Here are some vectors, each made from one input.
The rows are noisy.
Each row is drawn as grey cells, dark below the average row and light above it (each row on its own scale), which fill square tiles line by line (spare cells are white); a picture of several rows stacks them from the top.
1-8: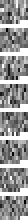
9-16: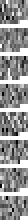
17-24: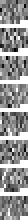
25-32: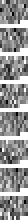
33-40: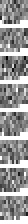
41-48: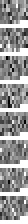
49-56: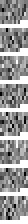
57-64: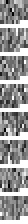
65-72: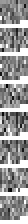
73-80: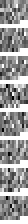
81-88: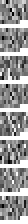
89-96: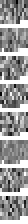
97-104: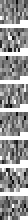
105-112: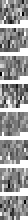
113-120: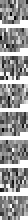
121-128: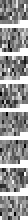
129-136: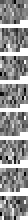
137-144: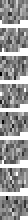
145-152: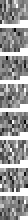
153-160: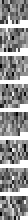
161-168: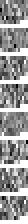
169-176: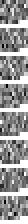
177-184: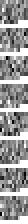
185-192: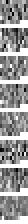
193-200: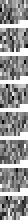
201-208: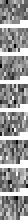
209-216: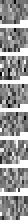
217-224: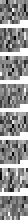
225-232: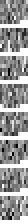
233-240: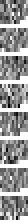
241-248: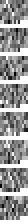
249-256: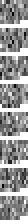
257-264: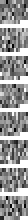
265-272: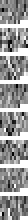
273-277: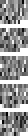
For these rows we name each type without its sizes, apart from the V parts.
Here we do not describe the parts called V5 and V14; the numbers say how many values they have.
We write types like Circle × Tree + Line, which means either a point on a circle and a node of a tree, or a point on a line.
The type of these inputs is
(Bool × Tree + Line × V14) × V5.
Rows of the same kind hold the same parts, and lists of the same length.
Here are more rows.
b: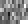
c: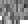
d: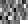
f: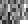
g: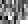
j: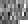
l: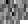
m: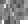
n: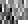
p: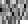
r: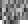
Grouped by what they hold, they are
b, d, f, g, j, m, n, r
c, l, p

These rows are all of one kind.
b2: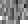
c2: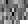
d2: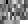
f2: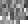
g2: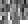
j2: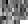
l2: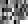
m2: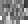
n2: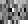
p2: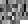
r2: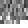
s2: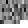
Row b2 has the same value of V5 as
j2, l2 and s2.
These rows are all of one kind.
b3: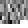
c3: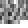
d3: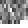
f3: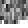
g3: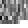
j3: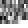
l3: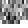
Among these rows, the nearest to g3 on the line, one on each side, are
b3 and j3.
